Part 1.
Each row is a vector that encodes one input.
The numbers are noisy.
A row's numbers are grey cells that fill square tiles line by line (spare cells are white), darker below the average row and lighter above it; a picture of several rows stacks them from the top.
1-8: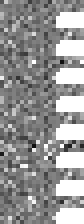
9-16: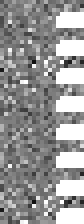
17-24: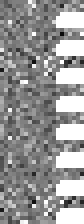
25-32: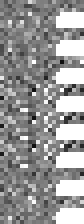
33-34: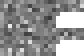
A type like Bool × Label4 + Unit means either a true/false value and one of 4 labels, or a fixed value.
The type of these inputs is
Bool × Bool × Bool + Unit.
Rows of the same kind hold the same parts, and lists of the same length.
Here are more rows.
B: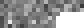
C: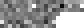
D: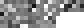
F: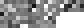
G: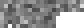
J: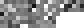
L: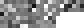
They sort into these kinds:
B, C, G
D, F, J, L

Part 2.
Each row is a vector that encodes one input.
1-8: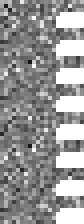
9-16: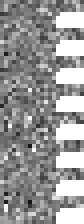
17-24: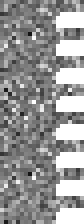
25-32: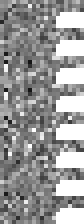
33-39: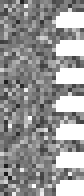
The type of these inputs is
Bool × Bool × Bool.
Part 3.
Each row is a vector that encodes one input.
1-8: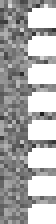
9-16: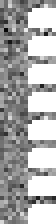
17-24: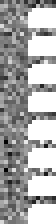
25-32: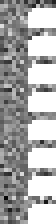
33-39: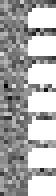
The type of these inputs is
Tree8.
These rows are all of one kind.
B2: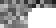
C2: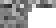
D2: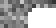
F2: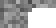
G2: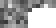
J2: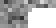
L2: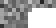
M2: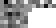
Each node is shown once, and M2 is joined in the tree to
J2.
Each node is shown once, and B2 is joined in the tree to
D2.
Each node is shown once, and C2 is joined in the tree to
L2.
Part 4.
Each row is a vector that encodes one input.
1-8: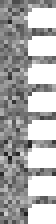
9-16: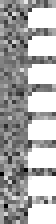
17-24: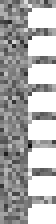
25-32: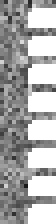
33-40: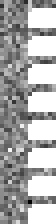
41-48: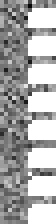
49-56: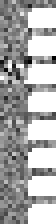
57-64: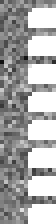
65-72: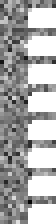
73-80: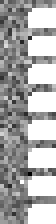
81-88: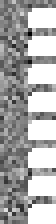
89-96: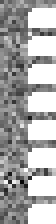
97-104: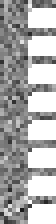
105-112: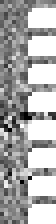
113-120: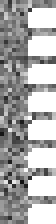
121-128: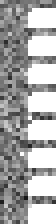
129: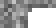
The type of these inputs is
Label8.
